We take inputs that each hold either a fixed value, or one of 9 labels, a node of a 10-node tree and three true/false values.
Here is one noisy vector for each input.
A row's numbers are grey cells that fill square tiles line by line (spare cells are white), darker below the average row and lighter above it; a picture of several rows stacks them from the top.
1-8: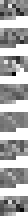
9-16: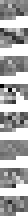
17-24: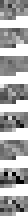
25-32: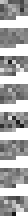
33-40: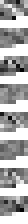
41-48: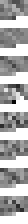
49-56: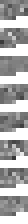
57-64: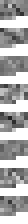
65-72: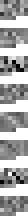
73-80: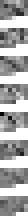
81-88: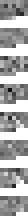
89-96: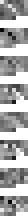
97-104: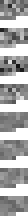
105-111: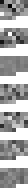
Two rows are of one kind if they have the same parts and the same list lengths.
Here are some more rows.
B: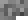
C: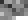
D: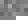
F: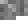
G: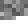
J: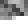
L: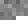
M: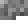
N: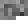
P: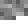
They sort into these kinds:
B, M, N
C, D, F, G, J, L, P

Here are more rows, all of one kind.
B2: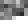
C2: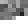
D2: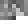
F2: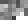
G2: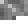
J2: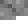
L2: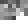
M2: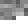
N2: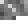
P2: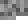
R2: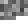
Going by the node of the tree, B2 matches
F2, G2 and P2.
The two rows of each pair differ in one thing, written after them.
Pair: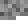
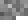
the label
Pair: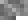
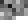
one of the three true/false values
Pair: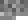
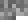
the node of the tree
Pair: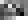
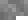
the node of the tree
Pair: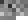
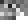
one of the three true/false values
